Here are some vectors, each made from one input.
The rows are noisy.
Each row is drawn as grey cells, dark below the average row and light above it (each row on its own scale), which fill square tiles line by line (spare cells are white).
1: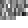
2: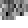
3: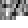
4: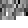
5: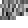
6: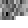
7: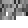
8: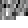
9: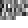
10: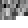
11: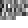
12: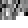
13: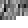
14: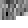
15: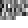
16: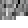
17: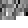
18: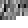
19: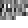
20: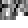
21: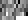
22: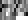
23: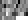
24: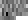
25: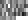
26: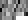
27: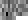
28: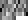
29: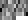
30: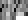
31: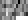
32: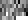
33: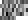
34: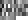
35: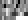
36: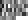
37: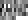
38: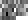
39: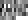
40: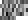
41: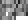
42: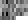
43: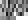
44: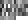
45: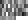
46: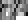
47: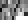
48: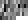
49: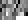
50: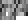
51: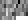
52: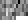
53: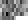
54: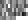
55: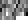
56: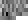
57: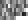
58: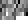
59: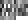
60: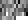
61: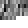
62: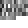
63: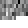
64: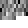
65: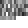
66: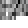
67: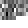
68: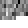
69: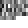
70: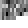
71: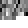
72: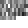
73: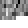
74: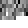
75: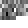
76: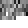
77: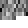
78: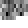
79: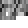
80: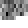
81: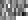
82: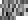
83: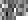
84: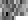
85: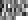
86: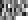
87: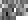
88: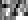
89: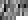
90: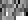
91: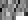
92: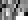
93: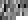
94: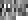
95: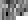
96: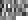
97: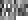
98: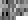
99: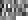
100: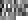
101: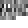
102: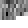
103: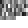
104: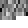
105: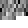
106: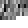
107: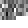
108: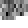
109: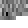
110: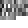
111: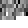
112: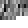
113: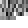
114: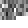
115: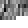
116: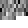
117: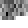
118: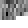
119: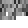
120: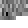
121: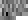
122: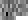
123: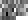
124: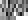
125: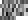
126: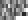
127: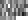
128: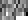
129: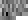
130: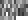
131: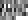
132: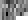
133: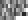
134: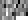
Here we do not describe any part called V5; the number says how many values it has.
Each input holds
either a true/false value and a value of V5, or a list of up to two points on a 4-point line.
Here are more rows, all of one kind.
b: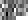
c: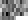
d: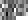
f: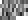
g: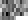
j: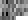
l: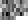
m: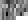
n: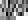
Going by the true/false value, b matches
d, m and n.
